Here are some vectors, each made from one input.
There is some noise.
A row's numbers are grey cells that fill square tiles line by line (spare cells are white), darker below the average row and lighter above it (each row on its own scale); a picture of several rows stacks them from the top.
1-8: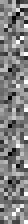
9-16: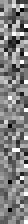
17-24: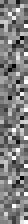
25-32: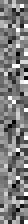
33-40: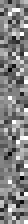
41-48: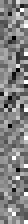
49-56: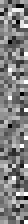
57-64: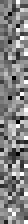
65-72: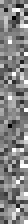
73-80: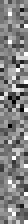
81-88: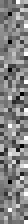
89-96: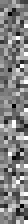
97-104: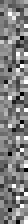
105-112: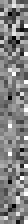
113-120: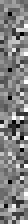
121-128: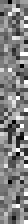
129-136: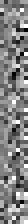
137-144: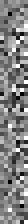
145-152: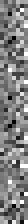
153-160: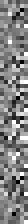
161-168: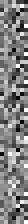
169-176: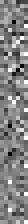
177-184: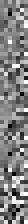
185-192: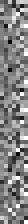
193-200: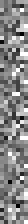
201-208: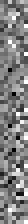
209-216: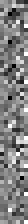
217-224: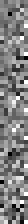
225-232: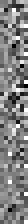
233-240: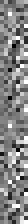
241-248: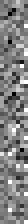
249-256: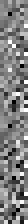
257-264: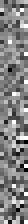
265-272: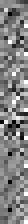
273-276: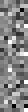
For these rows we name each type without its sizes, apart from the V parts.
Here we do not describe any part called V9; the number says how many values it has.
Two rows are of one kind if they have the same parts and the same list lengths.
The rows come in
4 kinds.
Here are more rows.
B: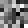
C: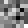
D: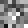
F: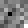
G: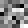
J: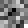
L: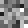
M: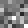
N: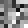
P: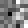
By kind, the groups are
B, F, J, P
C, D, N
G, L
M

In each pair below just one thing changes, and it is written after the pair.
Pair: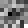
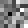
the true/false value
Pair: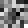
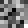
the true/false value
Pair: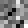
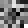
the true/false value
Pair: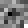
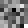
the true/false value
